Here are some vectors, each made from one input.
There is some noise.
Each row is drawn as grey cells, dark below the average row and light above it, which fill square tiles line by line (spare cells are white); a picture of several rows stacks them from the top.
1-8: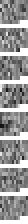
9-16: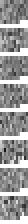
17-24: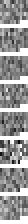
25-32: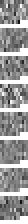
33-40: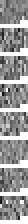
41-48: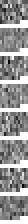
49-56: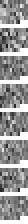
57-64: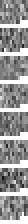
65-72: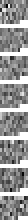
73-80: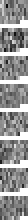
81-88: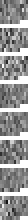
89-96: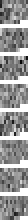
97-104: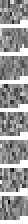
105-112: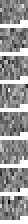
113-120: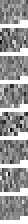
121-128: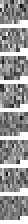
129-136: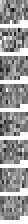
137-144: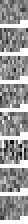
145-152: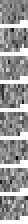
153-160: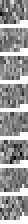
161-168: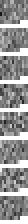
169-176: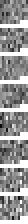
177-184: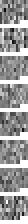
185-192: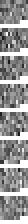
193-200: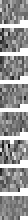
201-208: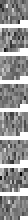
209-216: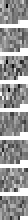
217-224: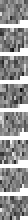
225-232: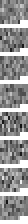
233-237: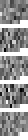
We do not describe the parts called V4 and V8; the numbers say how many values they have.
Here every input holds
one of 7 labels, a point on a 6-point line, a true/false value, a value of V4 and a value of V8.
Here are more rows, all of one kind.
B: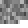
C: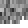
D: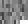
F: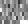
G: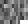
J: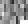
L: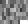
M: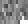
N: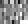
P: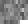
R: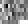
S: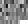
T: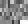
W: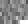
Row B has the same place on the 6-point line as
N, S and W.
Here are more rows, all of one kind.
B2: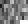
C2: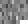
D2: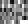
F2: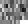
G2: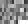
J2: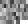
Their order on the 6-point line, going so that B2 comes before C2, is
G2, B2, C2, D2, F2, J2.
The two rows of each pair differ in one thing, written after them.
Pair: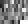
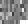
the value of V4
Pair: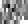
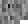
the value of V8
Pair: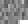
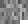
the place on the 6-point line
